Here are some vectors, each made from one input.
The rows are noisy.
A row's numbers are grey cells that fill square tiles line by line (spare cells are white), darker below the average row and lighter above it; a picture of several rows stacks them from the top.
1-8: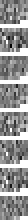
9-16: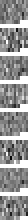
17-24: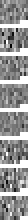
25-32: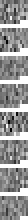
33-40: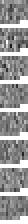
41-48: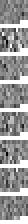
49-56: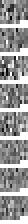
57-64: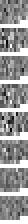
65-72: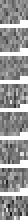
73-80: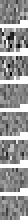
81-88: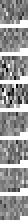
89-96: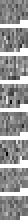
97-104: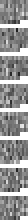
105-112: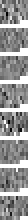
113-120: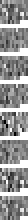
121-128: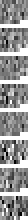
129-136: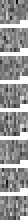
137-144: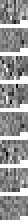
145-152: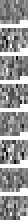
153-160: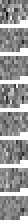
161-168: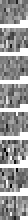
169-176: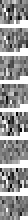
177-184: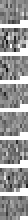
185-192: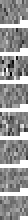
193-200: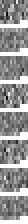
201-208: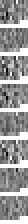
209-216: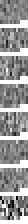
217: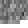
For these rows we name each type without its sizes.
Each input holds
a point on a line, together with either a point on a circle, or a fixed value.
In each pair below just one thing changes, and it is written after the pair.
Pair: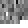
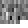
the place on the line
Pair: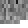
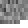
the place on the line
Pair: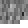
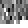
the place on the circle
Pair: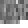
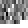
the place on the circle
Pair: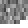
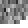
the place on the line
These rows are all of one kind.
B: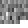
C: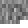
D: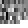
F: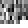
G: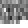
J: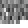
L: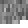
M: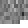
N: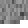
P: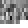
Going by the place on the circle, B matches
C, F and N.
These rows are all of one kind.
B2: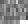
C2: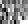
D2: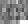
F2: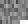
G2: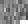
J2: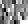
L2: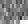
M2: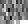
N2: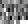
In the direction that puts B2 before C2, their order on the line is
D2, N2, B2, J2, G2, C2, F2, L2, M2.
